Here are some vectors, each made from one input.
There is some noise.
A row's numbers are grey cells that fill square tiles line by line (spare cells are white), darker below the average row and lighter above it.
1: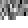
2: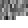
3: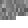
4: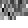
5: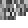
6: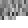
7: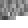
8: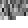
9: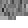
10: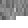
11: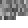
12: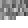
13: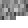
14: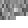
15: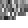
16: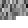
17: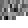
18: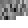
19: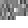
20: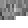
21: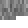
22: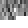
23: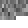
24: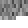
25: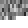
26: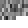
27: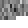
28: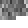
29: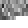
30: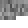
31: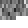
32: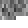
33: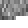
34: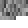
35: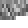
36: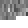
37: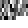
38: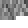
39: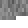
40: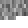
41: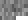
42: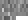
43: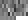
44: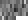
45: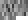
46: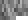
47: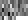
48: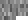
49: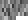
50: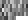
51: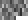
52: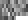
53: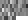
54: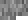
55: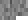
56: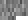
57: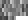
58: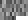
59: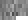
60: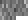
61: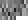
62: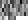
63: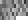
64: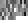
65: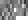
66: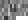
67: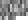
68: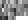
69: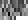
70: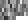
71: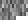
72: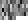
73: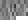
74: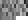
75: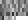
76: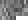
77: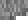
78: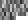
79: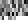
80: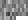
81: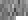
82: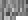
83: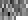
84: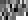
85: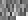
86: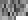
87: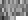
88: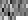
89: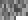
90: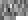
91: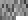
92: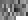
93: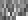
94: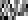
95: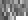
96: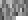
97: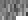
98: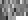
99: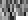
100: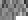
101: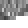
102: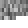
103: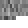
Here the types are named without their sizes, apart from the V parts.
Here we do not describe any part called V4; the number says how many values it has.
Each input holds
a point on a line, together with either three true/false values, or a value of V4.
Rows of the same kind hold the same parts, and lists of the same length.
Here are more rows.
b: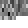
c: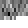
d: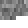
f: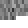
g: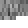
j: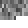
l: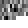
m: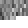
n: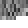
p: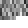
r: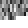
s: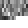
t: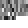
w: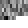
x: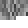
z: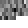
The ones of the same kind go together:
b, d, j, l, m, p, r, s, t, w, x
c, f, g, n, z

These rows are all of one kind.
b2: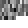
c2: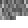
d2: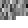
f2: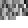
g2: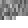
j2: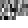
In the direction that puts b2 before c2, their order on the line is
g2, b2, c2, f2, j2, d2.
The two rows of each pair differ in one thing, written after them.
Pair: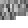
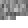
the value of V4
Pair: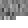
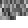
the place on the line
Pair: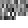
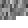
the value of V4
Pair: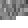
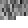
the place on the line
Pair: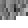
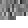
the value of V4
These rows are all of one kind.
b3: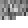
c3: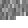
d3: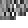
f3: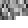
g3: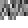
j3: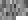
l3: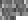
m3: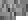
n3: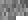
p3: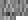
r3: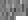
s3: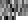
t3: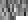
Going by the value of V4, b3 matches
j3 and p3.
